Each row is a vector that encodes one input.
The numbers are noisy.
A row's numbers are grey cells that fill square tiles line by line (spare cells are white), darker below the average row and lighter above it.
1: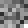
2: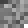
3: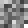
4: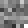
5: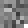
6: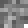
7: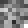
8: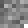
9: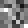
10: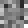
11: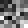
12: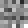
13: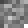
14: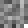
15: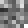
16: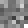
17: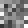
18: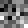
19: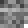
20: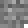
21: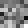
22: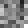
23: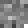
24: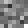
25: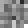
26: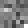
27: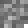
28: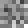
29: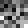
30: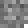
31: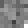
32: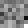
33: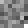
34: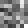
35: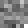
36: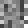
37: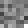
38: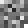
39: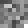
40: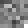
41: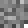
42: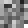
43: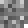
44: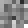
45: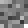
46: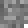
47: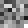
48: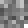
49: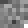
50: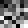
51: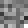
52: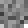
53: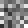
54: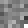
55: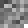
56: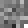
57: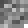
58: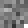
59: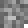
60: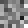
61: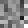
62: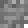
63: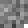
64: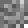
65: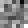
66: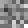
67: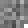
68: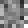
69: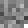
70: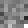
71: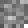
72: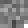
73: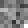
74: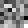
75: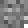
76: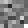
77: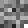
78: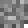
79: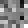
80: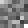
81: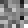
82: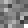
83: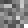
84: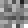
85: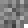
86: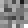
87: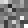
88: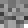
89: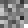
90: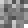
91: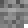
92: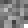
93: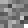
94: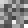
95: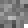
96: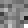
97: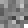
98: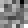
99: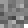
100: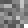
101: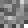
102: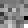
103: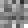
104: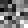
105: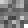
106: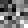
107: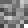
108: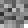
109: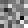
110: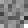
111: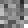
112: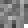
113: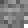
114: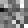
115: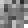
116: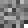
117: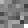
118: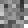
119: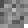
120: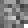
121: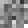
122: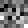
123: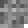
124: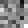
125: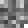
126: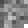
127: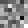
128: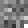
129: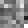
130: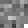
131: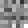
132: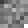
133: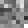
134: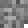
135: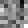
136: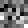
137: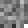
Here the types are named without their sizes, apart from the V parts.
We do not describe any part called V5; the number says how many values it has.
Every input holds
a list of items, each either a point on a line, or a true/false value and a value of V5.
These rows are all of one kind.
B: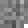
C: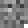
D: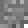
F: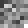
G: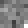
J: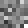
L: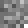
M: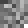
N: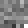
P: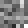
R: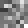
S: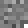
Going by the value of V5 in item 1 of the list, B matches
C and S.
